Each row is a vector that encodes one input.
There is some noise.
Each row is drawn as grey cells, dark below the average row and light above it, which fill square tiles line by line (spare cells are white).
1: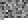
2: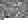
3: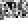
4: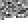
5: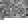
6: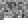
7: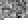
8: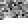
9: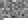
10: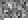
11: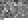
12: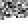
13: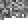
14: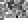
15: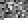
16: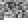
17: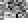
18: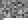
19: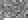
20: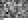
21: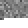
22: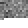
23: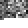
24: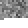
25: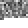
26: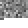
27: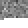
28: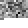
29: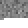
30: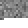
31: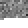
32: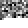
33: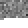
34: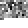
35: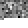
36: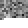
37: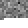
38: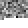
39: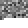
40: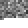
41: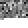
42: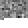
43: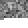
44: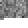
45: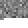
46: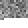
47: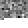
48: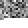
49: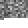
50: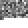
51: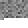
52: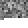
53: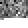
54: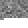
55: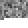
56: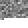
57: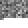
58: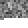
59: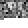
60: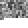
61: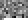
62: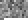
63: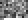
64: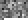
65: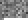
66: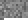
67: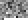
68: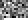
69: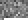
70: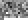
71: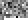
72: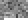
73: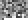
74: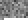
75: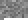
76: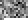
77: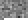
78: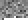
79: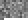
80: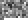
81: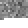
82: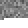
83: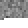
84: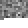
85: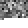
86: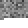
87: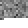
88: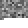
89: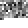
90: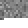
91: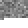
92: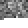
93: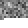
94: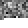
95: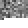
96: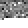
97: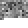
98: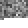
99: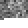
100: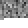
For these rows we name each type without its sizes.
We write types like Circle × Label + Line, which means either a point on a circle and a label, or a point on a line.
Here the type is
Line + Tree.
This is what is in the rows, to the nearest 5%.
About 60% of them hold a point on a line. The rest hold a node of a tree.
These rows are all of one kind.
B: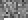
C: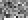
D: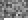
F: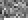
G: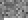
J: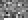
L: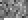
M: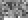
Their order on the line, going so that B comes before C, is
F, B, J, D, C, L, M, G.
